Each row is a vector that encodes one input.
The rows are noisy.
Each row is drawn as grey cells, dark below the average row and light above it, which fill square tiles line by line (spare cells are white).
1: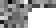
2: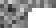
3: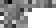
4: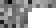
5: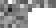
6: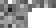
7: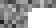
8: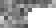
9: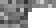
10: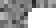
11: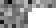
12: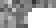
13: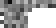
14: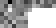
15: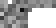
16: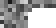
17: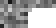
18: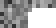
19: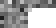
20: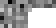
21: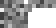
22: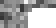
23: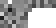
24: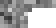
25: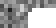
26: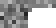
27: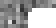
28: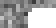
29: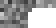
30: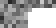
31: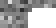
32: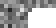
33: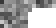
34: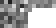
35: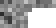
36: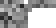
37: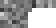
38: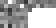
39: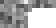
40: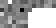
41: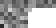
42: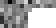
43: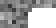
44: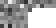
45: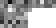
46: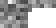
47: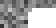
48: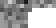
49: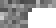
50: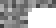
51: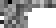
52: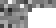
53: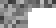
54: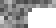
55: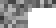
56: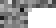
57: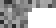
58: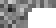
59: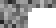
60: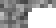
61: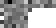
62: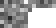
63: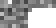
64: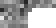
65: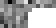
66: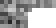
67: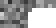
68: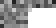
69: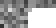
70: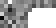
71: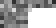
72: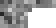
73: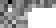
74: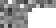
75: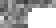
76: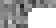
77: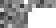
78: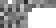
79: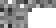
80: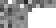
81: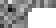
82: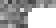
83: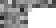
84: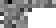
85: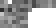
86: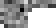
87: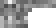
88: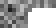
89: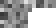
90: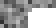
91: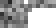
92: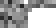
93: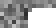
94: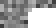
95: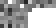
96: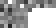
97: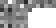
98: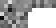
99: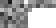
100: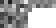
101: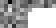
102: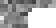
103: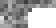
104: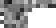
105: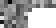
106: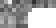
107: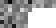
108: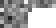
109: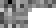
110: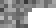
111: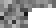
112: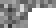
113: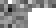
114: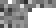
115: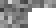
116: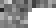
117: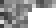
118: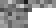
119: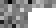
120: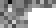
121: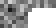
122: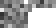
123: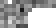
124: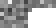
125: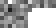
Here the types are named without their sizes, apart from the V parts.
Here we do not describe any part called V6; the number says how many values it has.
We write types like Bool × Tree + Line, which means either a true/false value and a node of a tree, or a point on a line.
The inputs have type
Bool × Circle × (Line + V6).
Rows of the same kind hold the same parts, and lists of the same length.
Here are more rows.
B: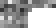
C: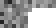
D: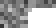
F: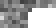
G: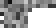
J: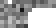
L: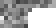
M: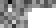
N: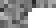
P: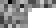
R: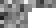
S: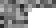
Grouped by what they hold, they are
B, F, J, L, N
C, D, G, M, P, R, S

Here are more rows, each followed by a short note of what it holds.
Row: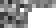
a point on a circle, a true/false value and a value of V6
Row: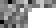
a point on a circle, a true/false value and a value of V6
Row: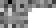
a point on a circle, a true/false value and a value of V6
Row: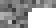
a point on a circle, a point on a line and a true/false value
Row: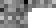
a point on a circle, a point on a line and a true/false value
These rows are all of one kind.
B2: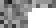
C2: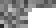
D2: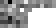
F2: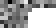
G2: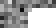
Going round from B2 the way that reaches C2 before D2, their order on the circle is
B2, C2, D2, F2, G2.
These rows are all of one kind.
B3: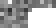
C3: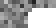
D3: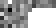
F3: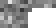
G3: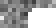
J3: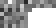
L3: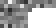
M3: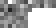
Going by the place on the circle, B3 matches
C3 and D3.
